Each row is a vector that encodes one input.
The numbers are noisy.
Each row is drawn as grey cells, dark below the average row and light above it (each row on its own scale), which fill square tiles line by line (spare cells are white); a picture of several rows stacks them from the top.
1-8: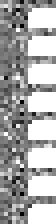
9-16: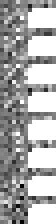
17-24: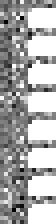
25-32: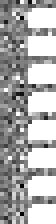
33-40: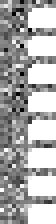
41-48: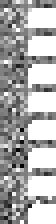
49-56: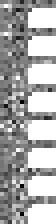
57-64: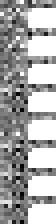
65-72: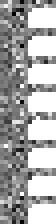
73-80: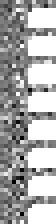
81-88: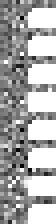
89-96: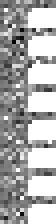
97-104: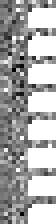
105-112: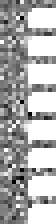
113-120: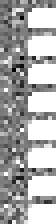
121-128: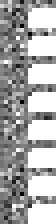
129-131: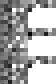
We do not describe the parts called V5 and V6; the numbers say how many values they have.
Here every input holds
either a point on each of two 3-point lines, or a true/false value, a value of V5 and a value of V6.
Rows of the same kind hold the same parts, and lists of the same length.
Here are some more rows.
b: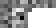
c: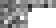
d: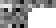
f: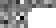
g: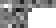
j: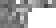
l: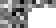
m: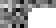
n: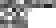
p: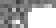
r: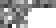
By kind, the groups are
b, c, f, j, n, p, r
d, g, l, m

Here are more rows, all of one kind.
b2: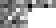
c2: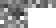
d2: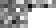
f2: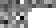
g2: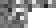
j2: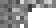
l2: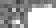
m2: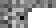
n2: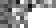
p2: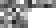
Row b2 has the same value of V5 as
g2 and n2.
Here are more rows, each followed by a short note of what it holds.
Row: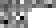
a true/false value, a value of V5 and a value of V6
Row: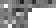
a point on each of two 3-point lines
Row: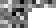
a point on each of two 3-point lines
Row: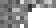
a true/false value, a value of V5 and a value of V6
